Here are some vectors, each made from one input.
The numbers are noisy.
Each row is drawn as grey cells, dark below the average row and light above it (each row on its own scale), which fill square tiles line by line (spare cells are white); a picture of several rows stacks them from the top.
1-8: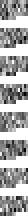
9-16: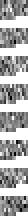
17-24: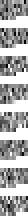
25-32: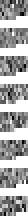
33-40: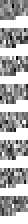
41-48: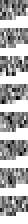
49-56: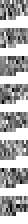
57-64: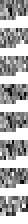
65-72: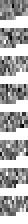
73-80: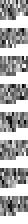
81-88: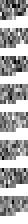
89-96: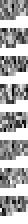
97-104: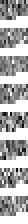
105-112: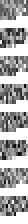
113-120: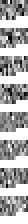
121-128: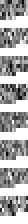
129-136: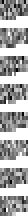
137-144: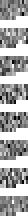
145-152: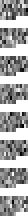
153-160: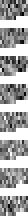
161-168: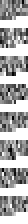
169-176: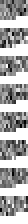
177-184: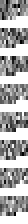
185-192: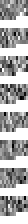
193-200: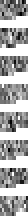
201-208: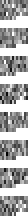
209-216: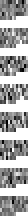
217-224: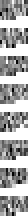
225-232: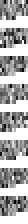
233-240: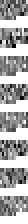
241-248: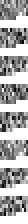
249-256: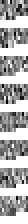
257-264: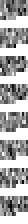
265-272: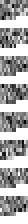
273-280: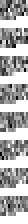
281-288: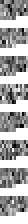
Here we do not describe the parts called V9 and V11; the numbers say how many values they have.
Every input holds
either a point on a 5-point line and a value of V9, or four true/false values and a value of V11.
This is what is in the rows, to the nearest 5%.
About 30% of them hold a point on a 5-point line and a value of V9. The rest hold four true/false values and a value of V11.
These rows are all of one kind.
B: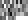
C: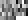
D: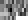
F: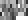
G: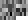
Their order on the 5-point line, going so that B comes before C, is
D, B, G, F, C.
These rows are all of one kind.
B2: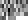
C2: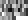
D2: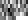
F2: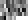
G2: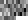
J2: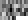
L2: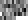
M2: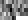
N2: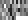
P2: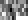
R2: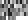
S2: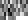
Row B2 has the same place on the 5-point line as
C2, J2, P2 and R2.
